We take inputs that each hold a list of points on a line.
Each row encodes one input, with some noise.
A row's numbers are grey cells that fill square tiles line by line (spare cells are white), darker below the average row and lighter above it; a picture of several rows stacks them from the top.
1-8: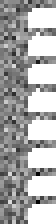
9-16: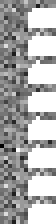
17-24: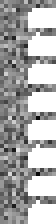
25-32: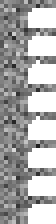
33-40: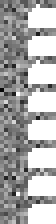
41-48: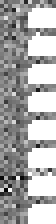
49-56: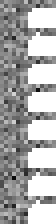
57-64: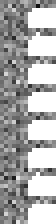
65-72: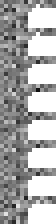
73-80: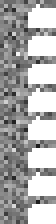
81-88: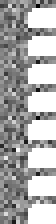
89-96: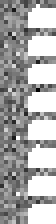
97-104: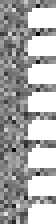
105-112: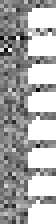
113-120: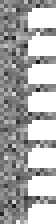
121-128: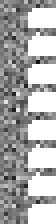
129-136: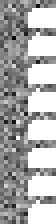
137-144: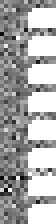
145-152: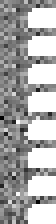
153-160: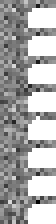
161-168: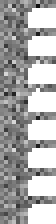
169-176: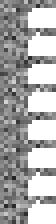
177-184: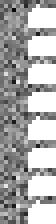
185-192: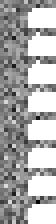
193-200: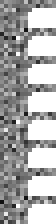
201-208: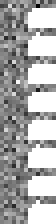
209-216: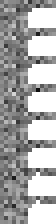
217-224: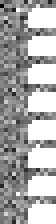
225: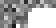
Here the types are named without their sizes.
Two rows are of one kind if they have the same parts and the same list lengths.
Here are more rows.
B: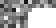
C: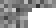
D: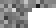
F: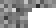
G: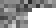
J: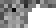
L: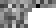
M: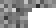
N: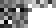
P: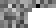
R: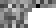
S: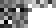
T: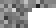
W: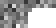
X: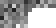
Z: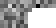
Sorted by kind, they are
B, J, W, X
C, D, F, G, L, M, P, R, T, Z
N, S

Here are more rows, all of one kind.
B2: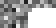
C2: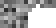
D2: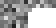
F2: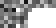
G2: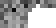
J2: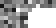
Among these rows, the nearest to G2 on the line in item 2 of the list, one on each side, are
C2 and J2.
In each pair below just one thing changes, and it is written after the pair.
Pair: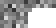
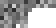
the place on the line in item 2 of the list
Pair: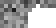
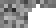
the place on the line in item 1 of the list
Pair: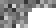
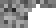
the place on the line in item 2 of the list
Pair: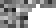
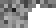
the place on the line in item 1 of the list
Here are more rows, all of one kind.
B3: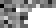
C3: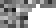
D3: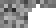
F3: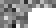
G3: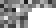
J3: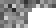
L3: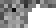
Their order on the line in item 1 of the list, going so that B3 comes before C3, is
B3, G3, C3, F3, D3, J3, L3.
